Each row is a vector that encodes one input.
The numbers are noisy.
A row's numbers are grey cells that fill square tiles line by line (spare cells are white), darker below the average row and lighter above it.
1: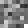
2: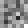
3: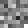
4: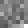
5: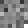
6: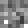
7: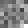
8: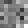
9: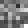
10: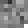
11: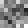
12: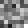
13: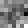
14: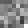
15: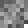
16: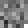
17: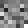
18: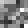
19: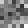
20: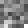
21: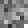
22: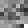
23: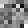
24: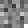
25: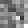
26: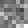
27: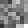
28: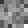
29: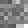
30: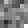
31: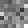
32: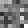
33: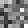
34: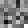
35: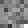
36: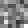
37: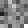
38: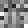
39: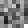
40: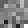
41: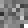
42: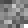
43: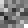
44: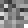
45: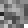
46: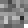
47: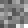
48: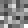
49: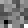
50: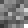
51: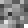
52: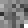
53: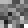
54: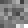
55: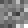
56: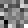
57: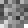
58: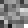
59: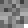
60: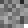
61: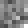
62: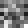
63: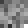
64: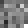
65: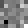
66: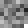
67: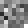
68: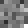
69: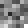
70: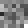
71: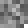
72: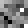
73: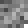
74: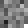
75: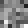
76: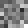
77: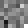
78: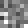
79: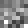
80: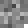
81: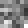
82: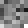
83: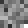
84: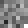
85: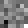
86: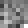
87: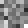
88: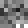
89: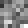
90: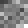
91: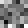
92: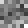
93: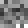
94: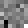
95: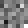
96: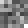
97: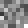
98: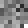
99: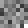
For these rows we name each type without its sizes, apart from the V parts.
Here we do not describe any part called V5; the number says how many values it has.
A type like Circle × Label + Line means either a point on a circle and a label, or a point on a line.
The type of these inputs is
Line × (Line + V5).
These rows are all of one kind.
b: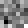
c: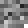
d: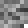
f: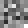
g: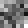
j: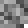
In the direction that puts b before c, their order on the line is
b, f, g, d, j, c.
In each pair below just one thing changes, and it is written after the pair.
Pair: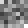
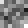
the value of V5
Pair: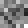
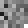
the place on the line
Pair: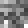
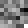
the place on the line
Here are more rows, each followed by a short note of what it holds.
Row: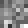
a point on each of two lines
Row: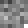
a point on each of two lines
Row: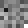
a point on each of two lines
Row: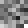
a point on a line and a value of V5
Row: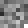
a point on a line and a value of V5
